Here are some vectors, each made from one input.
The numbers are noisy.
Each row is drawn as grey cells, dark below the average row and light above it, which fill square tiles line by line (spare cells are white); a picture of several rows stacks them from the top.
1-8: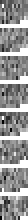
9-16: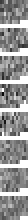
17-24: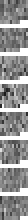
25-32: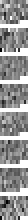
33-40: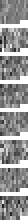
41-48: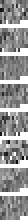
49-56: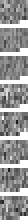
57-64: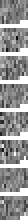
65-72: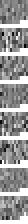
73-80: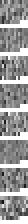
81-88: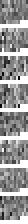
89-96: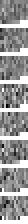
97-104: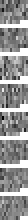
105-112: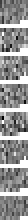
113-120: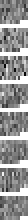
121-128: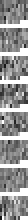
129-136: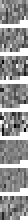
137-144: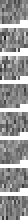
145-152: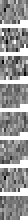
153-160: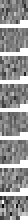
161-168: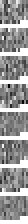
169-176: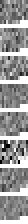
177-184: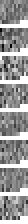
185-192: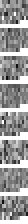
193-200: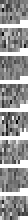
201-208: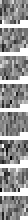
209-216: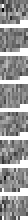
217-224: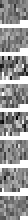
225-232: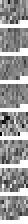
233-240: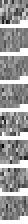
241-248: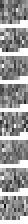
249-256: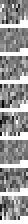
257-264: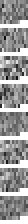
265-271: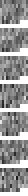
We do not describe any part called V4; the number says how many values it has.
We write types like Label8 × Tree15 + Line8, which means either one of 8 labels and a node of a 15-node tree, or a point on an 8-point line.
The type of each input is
(Bool × Circle10 + Unit) × V4.
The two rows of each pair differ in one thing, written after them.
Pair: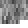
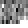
the place on the 10-point circle
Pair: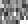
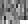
the true/false value
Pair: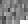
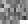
the place on the 10-point circle
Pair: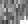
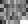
the place on the 10-point circle
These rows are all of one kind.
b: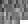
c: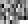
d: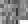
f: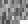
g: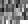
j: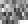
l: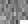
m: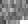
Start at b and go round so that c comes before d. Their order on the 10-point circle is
b, l, m, j, f, c, g, d.
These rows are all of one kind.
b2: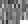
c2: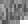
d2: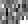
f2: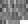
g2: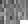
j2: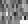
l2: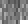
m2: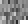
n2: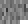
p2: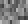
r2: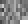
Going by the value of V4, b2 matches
g2 and p2.
